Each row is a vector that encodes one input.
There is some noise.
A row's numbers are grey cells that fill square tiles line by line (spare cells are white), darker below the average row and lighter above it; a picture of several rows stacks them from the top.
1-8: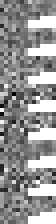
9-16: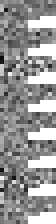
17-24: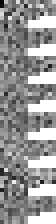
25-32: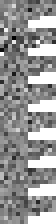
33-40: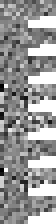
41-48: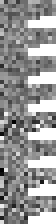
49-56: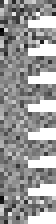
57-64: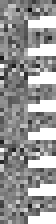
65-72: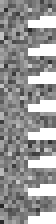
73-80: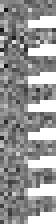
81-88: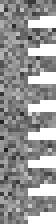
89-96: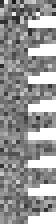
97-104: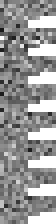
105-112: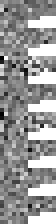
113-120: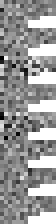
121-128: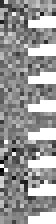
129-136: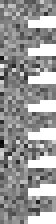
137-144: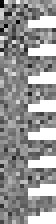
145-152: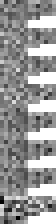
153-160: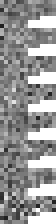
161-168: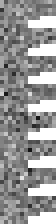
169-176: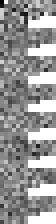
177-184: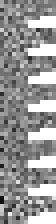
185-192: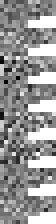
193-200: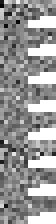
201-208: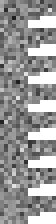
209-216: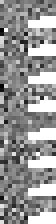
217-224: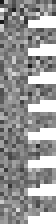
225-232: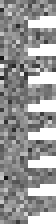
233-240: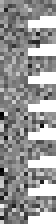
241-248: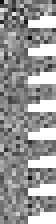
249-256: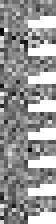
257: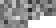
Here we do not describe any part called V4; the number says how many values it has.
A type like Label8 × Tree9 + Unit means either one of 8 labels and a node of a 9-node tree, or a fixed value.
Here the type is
Bool × List2(Line5) × V4 + Line8.
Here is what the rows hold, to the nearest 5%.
About 20% of them hold a point on an 8-point line. The rest hold a true/false value and a value of V4, together with a list of up to two points on a 5-point line.
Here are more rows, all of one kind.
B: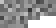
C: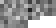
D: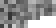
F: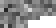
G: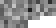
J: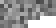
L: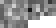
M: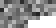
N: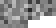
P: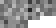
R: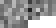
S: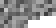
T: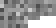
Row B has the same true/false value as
D, F, J and T.
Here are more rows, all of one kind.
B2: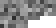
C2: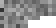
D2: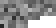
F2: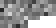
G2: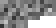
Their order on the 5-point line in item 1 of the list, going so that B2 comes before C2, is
B2, C2, D2, F2, G2.
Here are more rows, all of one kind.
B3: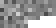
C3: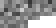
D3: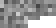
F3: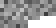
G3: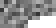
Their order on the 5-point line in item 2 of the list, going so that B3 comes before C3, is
B3, D3, F3, G3, C3.
